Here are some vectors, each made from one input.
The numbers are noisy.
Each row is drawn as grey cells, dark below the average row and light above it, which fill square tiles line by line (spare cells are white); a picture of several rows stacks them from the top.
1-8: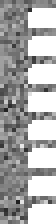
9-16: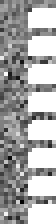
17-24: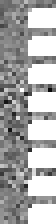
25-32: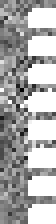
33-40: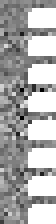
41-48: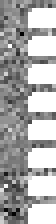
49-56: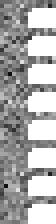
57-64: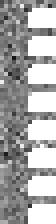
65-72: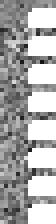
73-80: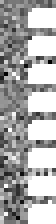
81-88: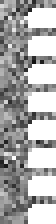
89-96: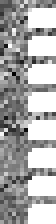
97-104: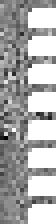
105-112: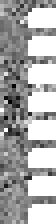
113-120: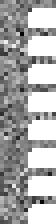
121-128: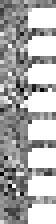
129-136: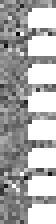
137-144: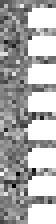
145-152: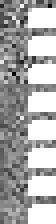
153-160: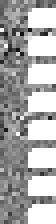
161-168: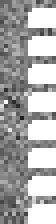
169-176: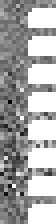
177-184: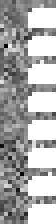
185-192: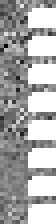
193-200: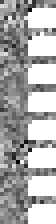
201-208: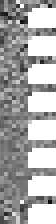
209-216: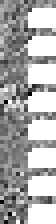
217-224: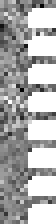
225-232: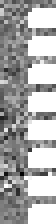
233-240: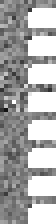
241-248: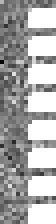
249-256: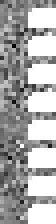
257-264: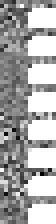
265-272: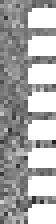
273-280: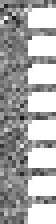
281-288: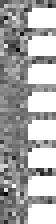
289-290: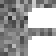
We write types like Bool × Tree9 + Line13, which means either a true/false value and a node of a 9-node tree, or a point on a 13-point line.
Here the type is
(Bool × Line11 + Line7 × (Tree12 + Unit)) × Label7.
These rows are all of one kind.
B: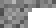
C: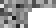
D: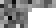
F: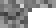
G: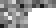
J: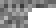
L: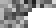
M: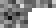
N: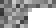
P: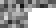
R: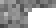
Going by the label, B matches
F and R.
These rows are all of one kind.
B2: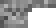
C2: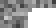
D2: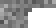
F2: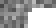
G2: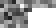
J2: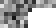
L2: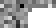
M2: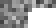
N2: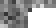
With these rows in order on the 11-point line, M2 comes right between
D2 and F2.
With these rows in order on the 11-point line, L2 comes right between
D2 and G2.
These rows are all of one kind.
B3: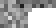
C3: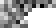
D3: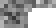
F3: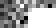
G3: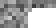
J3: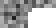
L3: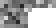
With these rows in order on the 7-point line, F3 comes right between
D3 and L3.
